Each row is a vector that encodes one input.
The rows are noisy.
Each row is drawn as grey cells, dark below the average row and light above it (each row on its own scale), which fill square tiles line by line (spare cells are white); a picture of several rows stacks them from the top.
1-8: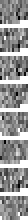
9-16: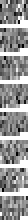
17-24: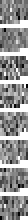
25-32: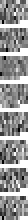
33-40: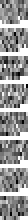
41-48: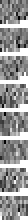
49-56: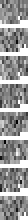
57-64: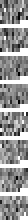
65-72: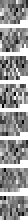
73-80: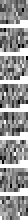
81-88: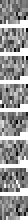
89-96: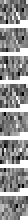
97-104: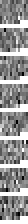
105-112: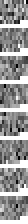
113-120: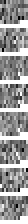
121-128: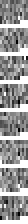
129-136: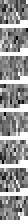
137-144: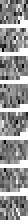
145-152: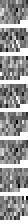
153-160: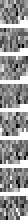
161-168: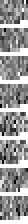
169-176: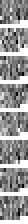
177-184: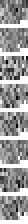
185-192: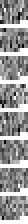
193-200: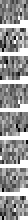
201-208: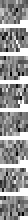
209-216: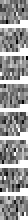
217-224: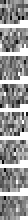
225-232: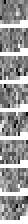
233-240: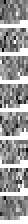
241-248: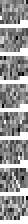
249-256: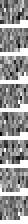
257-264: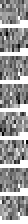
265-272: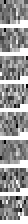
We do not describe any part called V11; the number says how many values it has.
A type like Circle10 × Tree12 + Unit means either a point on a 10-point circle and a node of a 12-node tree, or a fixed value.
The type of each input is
(Bool × Bool × Bool × Bool × Line3 × Line4 + Label4) × V11.
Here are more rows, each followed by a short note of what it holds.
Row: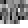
a point on a 3-point line, a point on a 4-point line, four true/false values and a value of V11
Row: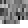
one of 4 labels and a value of V11
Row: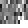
one of 4 labels and a value of V11
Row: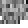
one of 4 labels and a value of V11
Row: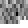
a point on a 3-point line, a point on a 4-point line, four true/false values and a value of V11
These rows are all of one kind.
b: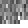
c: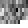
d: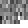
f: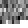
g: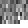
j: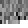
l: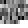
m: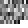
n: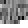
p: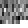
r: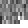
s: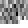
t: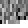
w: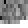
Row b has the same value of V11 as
d, g and r.
